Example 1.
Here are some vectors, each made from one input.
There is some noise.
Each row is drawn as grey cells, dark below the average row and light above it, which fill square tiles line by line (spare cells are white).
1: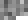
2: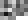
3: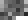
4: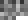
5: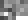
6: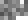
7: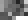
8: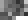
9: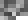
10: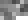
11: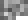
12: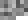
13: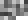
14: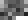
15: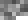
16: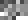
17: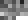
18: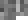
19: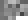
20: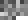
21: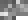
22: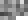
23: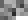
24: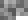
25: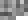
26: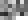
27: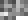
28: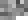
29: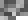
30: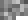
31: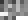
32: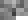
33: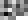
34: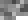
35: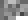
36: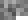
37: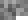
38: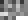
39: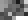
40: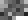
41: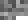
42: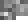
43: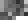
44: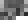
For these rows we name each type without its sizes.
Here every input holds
a list of points on a line.
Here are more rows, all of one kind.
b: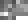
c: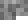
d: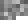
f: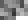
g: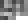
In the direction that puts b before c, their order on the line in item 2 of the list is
b, d, g, c, f.
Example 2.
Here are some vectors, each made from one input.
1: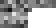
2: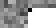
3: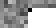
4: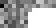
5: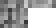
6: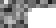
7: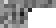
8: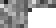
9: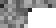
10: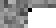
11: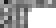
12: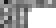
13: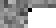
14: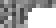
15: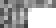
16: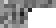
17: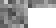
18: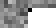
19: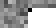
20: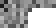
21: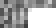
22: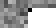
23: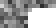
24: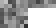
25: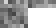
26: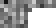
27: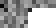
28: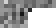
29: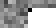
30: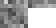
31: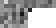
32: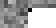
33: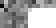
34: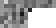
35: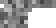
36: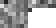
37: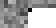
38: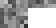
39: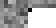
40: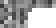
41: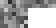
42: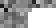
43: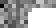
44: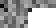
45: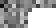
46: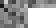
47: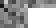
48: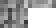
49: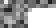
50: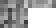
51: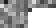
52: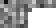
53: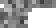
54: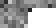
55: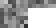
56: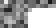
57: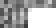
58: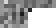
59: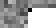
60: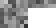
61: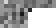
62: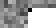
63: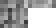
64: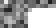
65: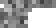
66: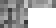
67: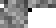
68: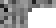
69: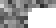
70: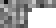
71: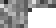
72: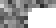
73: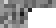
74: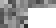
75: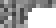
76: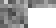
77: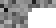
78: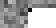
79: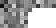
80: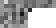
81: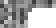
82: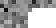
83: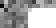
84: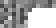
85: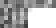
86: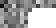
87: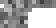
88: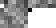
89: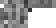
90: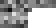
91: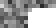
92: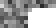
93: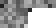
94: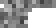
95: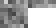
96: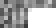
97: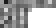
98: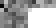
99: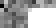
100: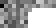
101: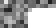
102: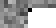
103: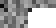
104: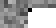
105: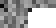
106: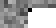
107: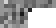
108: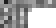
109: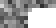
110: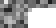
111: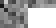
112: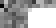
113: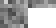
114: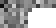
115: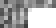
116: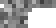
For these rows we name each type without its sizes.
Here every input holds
a true/false value, together with either a point on a circle, or a fixed value.
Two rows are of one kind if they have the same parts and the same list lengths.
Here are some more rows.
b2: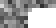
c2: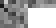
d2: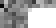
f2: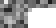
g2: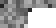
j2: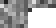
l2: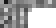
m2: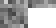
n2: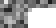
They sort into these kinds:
b2, c2, d2, g2, j2, l2, m2
f2, n2

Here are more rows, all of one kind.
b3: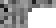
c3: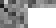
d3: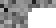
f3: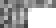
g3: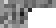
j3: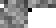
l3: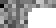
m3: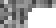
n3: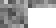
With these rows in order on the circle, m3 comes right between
b3 and g3.
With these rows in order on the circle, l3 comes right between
c3 and d3.
